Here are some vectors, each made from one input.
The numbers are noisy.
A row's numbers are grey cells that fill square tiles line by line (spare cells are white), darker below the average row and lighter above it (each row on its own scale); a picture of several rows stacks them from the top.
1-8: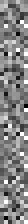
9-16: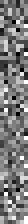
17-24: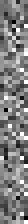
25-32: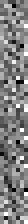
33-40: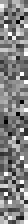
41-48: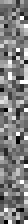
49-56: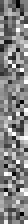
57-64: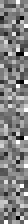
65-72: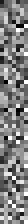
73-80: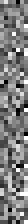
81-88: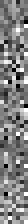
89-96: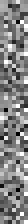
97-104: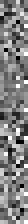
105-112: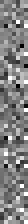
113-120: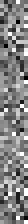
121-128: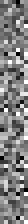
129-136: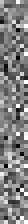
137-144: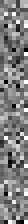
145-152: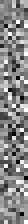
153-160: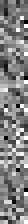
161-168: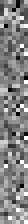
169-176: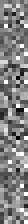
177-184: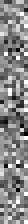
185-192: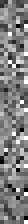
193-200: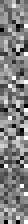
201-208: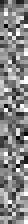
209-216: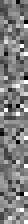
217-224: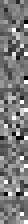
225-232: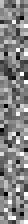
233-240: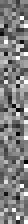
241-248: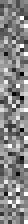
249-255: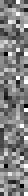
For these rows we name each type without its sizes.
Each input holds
either a point on a circle, or a point on a line.
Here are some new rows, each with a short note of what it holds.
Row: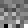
a point on a line
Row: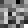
a point on a line
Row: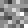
a point on a circle
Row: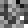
a point on a line
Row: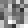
a point on a circle
